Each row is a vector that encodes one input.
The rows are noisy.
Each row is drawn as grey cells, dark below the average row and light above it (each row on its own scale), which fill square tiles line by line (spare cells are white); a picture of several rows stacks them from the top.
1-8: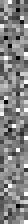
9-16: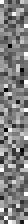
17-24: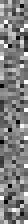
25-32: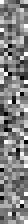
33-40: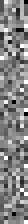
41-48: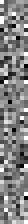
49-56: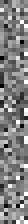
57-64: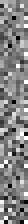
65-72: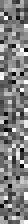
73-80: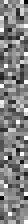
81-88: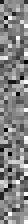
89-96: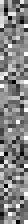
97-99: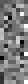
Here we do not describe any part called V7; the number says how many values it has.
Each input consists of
one of 6 labels, together with either a point on a 4-point line, or a value of V7.
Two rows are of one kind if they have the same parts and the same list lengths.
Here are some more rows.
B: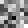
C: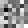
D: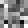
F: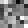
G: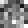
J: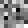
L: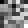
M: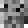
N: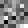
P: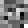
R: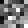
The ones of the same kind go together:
B, C, D, F, G, J, M, N
L, P, R

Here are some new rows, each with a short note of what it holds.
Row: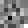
one of 6 labels and a value of V7
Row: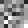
one of 6 labels and a point on a 4-point line
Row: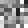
one of 6 labels and a value of V7
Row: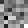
one of 6 labels and a point on a 4-point line
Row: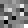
one of 6 labels and a value of V7
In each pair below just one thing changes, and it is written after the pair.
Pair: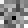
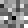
the value of V7
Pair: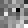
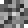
the label
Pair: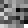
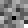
the label
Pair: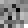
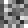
the label
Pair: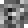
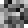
the value of V7
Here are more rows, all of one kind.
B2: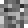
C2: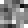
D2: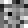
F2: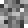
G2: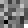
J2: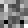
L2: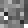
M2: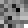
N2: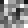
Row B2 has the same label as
F2, G2 and J2.
